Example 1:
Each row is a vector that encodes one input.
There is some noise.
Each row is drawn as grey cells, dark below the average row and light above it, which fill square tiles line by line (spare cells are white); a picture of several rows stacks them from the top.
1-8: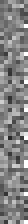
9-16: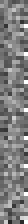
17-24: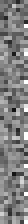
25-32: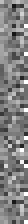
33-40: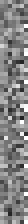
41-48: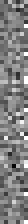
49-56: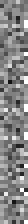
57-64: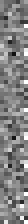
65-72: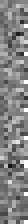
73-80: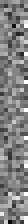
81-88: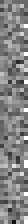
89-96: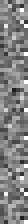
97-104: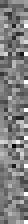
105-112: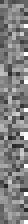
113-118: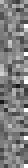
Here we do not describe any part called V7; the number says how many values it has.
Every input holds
either one of 6 labels and three true/false values, or a value of V7.
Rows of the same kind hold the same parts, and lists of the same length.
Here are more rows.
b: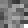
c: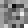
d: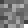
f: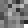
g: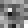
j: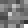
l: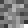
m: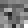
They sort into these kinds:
b, d, f, j, l
c, g, m

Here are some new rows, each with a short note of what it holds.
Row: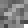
one of 6 labels and three true/false values
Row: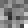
a value of V7
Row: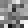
a value of V7
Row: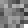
one of 6 labels and three true/false values
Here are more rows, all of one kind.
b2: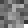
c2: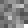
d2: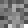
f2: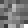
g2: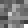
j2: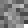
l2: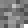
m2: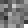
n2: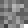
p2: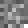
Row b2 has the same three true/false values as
c2, d2, f2 and m2.
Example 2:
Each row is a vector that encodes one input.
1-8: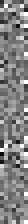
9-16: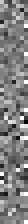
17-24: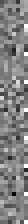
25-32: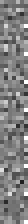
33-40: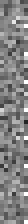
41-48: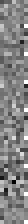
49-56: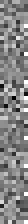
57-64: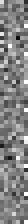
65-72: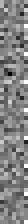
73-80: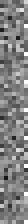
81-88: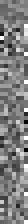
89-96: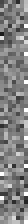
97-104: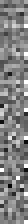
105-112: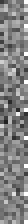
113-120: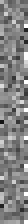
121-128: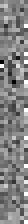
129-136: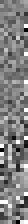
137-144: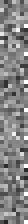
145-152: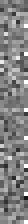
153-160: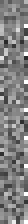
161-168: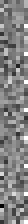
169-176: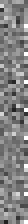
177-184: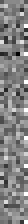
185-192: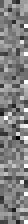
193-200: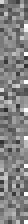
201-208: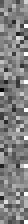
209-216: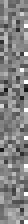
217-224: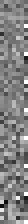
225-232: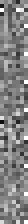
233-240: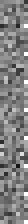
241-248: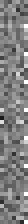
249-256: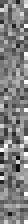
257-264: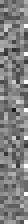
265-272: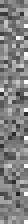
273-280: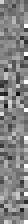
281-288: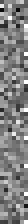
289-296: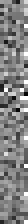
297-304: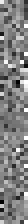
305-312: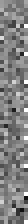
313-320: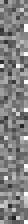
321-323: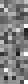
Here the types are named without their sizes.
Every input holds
a list of items, each a point on each of two lines.
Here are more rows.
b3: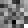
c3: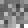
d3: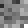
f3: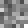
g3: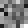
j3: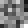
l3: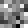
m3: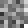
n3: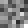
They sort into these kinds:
b3, f3, m3
c3, d3
g3, j3, n3
l3

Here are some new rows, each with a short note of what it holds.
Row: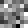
the empty list
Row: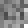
a list of three items
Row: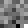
a list of one item
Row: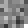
a list of one item
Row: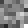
a list of one item
